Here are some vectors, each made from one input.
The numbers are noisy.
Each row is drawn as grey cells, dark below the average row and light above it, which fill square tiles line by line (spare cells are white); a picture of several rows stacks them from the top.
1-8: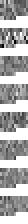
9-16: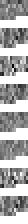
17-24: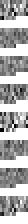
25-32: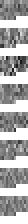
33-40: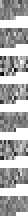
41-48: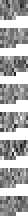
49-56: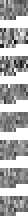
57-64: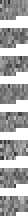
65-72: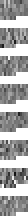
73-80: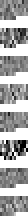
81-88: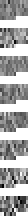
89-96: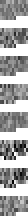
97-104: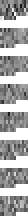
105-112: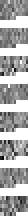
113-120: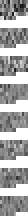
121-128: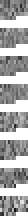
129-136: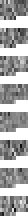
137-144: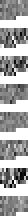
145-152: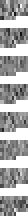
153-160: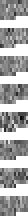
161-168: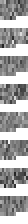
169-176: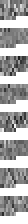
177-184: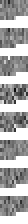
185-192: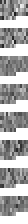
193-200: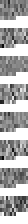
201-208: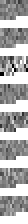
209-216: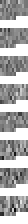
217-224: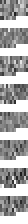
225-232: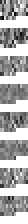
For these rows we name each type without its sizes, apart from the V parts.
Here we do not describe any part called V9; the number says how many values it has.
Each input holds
a label, a true/false value and a value of V9.
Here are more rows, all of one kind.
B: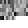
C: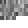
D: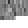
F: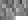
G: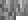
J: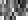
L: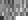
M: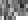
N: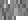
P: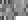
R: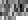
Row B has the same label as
C and P.
